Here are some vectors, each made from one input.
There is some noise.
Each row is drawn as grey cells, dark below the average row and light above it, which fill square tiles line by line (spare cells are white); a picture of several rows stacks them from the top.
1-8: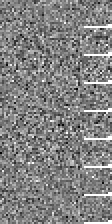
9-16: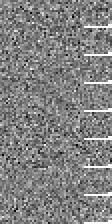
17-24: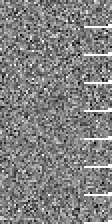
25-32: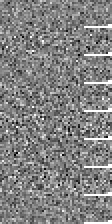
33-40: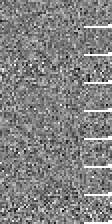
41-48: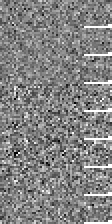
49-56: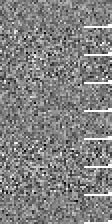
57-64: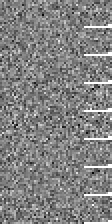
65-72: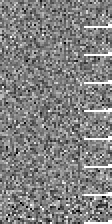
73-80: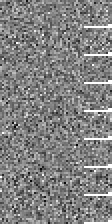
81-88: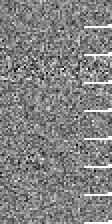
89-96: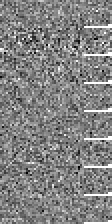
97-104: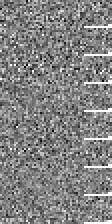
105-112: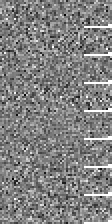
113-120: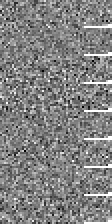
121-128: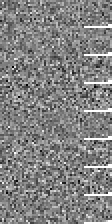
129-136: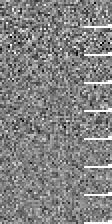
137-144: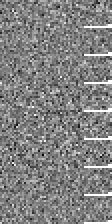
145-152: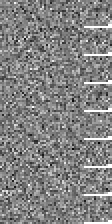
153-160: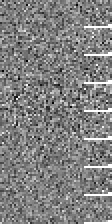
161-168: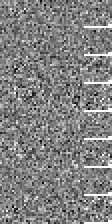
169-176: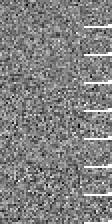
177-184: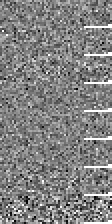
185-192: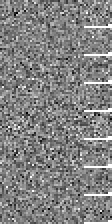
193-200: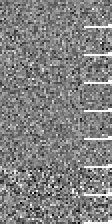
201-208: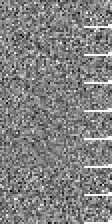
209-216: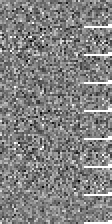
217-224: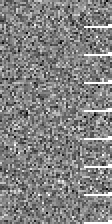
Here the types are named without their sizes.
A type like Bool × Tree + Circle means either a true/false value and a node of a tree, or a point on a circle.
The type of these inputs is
Bool × Bool × Bool × Line + Tree × Tree × (Tree + Unit).
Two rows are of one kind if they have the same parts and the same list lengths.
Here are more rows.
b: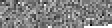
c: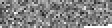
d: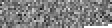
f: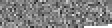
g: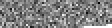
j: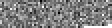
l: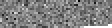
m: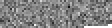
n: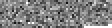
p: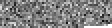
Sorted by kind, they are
b, d, l
c, f, g, m, p
j, n

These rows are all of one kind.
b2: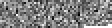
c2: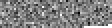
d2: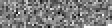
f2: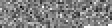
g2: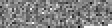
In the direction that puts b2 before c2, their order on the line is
b2, c2, d2, f2, g2.
